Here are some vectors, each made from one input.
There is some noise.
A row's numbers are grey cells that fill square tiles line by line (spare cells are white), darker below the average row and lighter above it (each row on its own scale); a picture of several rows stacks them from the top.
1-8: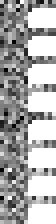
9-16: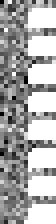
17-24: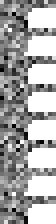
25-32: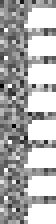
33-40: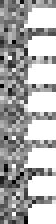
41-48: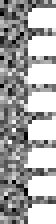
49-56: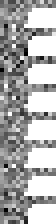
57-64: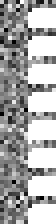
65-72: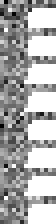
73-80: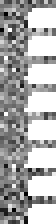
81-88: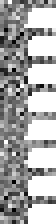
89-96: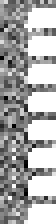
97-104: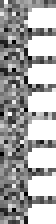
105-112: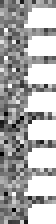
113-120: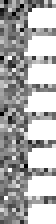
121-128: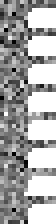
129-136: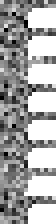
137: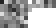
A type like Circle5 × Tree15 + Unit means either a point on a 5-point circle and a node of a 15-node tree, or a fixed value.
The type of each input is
Line9 + Tree12.
